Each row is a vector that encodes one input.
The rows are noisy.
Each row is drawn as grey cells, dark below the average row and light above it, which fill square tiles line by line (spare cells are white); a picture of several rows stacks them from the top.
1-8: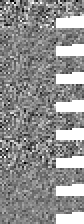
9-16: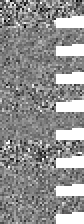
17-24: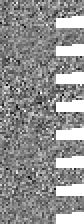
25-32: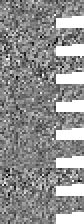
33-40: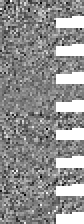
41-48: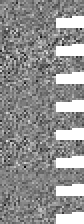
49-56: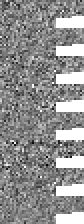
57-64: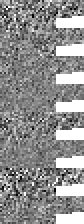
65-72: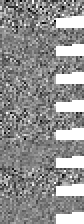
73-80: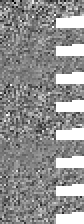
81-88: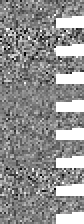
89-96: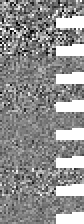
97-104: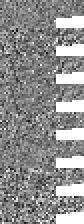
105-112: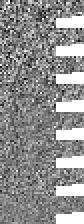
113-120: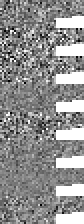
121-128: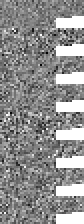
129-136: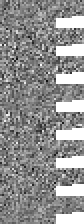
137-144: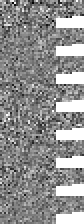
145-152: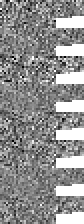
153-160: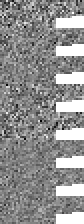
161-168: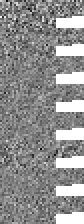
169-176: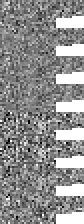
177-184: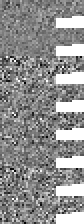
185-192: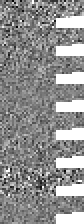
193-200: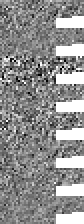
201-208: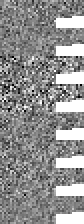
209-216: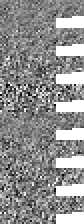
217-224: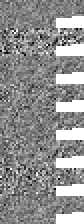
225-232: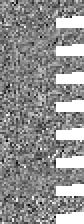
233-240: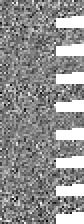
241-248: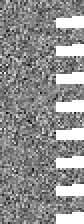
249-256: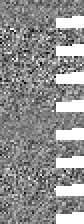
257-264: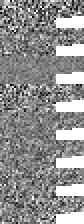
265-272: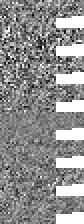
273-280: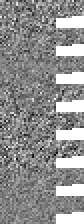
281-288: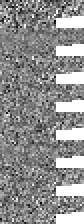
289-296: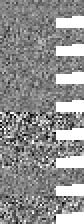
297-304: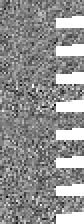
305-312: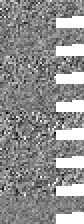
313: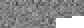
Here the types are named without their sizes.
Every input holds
a point on a circle.
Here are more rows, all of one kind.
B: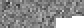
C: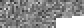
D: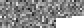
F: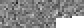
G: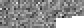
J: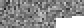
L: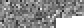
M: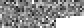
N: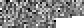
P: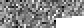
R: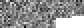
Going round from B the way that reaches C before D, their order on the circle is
B, R, F, C, L, P, M, D, N, G, J.
